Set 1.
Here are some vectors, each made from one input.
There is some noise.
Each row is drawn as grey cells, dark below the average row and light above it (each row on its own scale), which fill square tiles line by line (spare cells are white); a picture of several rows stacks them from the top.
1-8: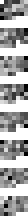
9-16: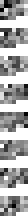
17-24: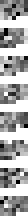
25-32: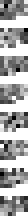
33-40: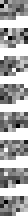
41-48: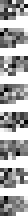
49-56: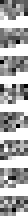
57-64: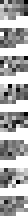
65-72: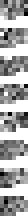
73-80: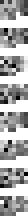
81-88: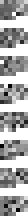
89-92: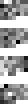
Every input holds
a point on a 5-point line, together with either one of 8 labels, or a point on a 5-point line.
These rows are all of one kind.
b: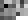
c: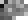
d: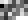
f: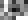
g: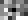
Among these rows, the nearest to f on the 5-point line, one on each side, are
d and g.
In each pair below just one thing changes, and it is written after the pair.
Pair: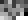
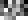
the label
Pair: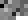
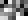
the place on the 5-point line
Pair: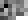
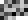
the place on the 5-point line
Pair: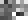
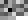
the place on the 5-point line
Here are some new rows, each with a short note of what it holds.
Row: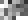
a point on each of two 5-point lines
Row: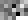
one of 8 labels and a point on a 5-point line
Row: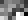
a point on each of two 5-point lines
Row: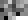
one of 8 labels and a point on a 5-point line
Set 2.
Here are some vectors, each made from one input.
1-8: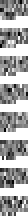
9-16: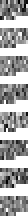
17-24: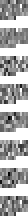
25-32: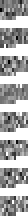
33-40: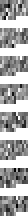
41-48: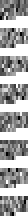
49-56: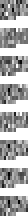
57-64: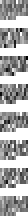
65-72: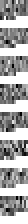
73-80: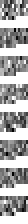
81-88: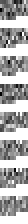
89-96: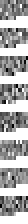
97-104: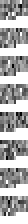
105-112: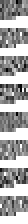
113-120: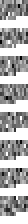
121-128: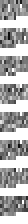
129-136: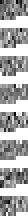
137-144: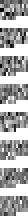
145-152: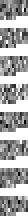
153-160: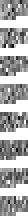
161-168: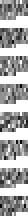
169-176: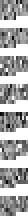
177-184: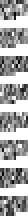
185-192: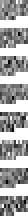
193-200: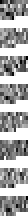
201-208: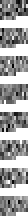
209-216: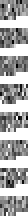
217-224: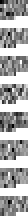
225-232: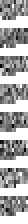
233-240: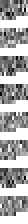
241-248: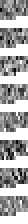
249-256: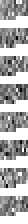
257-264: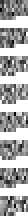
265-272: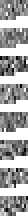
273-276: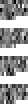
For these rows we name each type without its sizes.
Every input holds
either a point on a line, or a node of a tree and three true/false values.
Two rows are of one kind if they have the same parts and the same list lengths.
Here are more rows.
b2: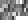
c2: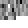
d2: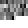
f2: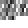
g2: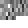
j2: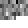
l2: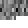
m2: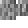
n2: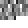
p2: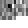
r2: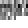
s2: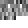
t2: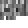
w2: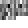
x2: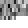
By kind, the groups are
b2, d2, f2, l2, m2, p2, r2, t2, w2, x2
c2, g2, j2, n2, s2

